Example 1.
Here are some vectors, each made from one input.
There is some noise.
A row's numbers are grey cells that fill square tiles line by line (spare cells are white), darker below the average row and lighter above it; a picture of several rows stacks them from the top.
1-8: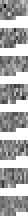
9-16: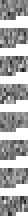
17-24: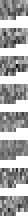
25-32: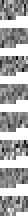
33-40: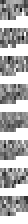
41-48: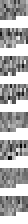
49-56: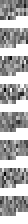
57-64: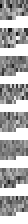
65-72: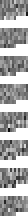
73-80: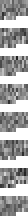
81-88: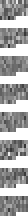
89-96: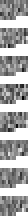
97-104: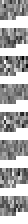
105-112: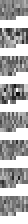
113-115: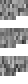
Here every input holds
a list of up to three points on a 5-point line.
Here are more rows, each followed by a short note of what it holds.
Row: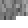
a list of two items
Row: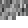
a list of three items
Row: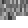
a list of three items
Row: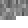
a list of two items
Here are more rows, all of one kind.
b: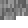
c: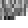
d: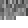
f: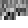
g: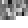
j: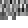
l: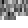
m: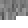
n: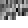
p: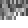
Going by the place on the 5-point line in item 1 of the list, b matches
d, f, g and n.
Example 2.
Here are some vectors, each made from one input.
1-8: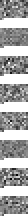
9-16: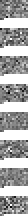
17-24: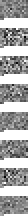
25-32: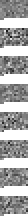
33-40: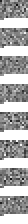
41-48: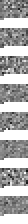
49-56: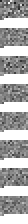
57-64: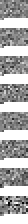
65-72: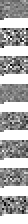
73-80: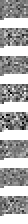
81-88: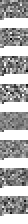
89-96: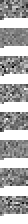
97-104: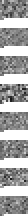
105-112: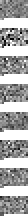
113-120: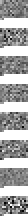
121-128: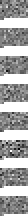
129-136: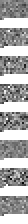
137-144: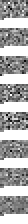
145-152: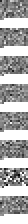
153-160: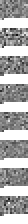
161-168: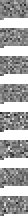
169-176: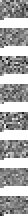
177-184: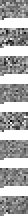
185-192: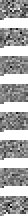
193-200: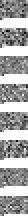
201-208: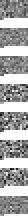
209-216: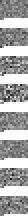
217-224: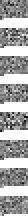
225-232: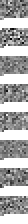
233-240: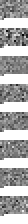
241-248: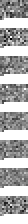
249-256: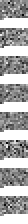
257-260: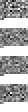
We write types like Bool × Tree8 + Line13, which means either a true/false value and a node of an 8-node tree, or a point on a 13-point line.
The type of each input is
(Circle10 + Unit) × Label5 + Line9.
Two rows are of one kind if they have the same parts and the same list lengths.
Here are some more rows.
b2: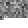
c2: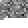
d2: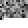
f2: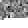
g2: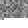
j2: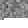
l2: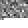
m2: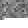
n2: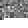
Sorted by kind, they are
b2, c2, j2, l2
d2, m2, n2
f2, g2

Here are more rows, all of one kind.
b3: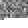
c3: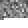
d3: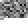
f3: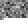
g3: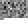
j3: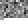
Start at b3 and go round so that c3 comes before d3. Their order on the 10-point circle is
b3, c3, d3, g3, j3, f3.
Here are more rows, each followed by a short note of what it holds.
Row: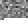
one of 5 labels
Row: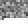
a point on a 10-point circle and one of 5 labels
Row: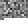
one of 5 labels
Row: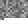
one of 5 labels
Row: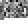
a point on a 9-point line
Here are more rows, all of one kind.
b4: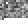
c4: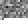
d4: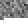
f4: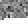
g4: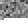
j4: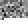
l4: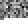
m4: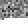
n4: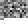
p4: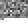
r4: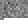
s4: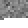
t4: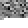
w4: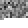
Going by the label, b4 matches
f4, g4, l4 and r4.
